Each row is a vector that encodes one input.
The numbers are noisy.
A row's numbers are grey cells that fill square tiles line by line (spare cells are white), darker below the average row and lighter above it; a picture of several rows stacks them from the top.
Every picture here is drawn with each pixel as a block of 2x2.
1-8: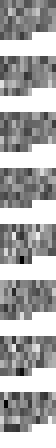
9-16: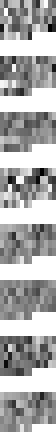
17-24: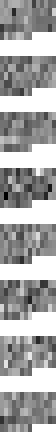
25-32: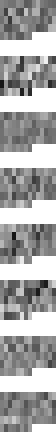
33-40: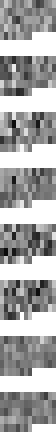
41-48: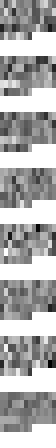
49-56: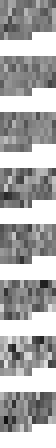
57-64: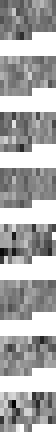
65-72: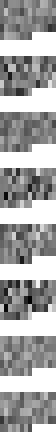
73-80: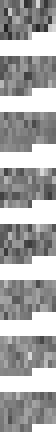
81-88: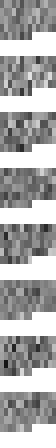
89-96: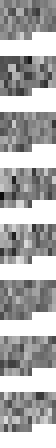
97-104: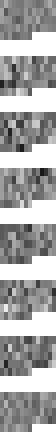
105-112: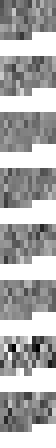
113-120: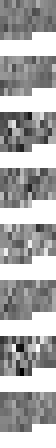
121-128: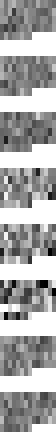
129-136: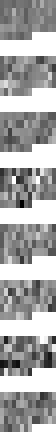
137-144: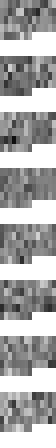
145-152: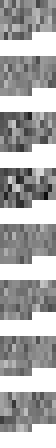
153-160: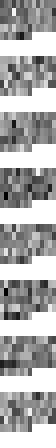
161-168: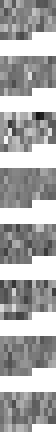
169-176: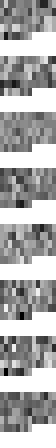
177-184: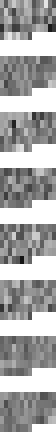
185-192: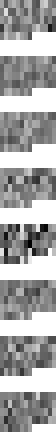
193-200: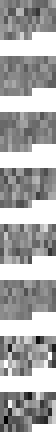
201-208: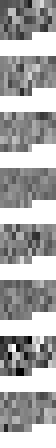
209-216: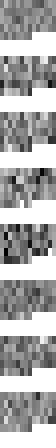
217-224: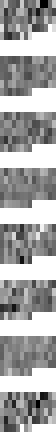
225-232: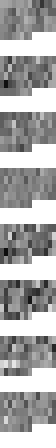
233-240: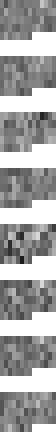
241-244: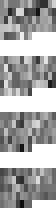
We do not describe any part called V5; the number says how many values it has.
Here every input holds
either one of 12 labels and a value of V5, or a node of an 11-node tree.
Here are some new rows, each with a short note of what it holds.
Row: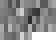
a node of an 11-node tree
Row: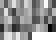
a node of an 11-node tree
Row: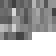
a node of an 11-node tree
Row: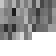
one of 12 labels and a value of V5
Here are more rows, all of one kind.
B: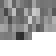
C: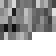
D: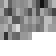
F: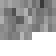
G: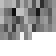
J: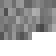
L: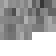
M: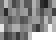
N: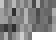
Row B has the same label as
D, G and J.
